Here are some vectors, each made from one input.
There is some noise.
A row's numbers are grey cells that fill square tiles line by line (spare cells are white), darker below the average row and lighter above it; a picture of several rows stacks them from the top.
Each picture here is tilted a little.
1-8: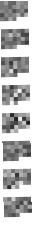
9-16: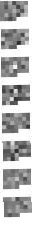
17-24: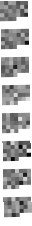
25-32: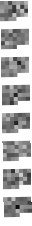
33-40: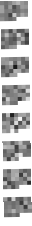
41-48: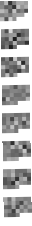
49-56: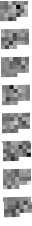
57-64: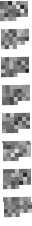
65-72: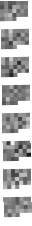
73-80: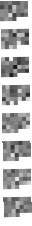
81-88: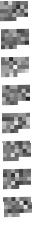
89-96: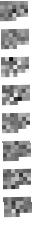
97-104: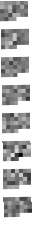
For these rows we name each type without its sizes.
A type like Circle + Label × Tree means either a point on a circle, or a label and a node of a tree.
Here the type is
Bool × Bool × Bool × Line.
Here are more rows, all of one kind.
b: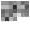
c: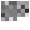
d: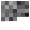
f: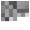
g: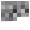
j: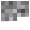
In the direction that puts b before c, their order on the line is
d, b, j, f, c, g.
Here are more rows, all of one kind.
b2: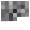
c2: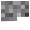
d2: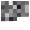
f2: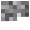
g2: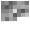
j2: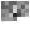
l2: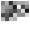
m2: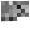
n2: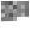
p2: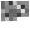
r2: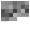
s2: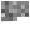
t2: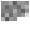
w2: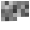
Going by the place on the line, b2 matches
g2, j2, s2 and t2.
